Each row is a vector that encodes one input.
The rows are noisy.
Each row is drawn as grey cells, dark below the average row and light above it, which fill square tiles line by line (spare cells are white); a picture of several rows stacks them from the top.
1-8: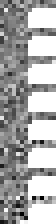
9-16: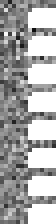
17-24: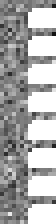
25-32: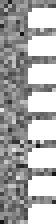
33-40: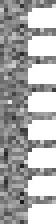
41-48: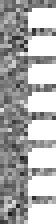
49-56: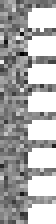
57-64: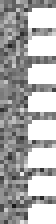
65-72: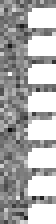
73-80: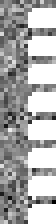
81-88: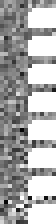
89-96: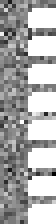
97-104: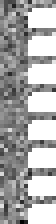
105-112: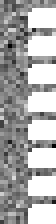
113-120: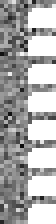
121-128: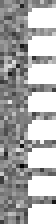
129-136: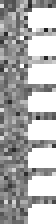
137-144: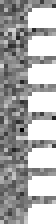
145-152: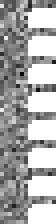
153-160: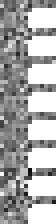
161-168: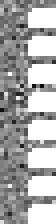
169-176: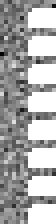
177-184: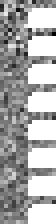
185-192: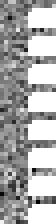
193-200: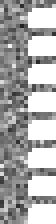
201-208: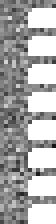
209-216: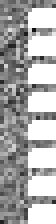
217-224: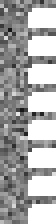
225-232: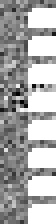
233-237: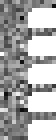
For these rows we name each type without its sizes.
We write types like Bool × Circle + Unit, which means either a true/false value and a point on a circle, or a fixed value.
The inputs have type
Bool × Bool × Bool × Bool + Circle + Unit.
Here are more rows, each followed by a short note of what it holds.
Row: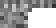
four true/false values
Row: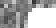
four true/false values
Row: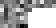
four true/false values
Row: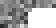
a point on a circle
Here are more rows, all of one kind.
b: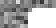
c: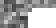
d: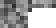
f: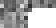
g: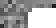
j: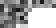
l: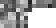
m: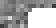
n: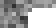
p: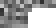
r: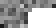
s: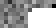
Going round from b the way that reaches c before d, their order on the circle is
b, c, n, d, s, j, m, r, g, p, f, l.
